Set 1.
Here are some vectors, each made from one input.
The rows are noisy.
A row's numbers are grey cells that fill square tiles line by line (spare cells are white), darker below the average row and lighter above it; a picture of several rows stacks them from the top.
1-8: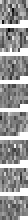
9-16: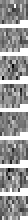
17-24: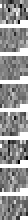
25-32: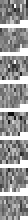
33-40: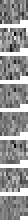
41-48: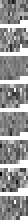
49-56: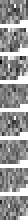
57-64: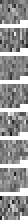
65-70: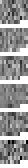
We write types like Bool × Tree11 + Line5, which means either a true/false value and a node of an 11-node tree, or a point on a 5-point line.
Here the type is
Line8.
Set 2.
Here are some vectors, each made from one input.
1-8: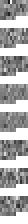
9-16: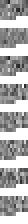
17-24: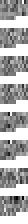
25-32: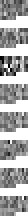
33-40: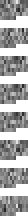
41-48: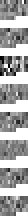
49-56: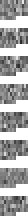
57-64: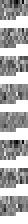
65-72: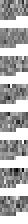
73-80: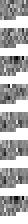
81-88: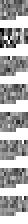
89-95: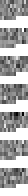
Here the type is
Tree13 + Unit.
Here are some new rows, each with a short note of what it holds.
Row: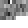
a node of a 13-node tree
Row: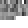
a node of a 13-node tree
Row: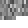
a node of a 13-node tree
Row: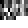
a fixed value
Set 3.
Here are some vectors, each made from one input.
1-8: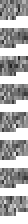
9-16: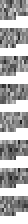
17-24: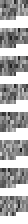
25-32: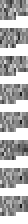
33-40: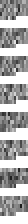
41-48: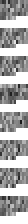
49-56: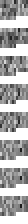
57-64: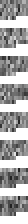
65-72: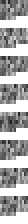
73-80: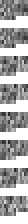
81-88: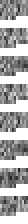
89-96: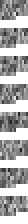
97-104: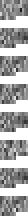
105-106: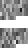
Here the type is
Label8.
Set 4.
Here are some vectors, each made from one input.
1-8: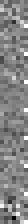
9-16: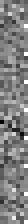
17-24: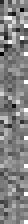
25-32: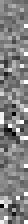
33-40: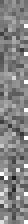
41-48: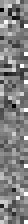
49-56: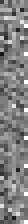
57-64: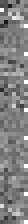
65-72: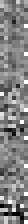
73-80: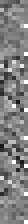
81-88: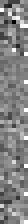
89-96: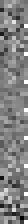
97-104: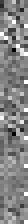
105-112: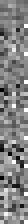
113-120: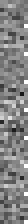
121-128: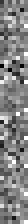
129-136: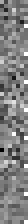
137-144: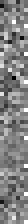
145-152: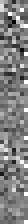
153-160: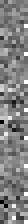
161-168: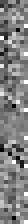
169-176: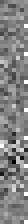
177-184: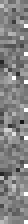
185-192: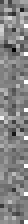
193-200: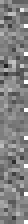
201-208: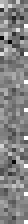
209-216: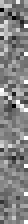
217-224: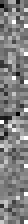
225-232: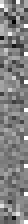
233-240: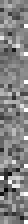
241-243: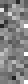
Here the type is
Line3 × Line3.
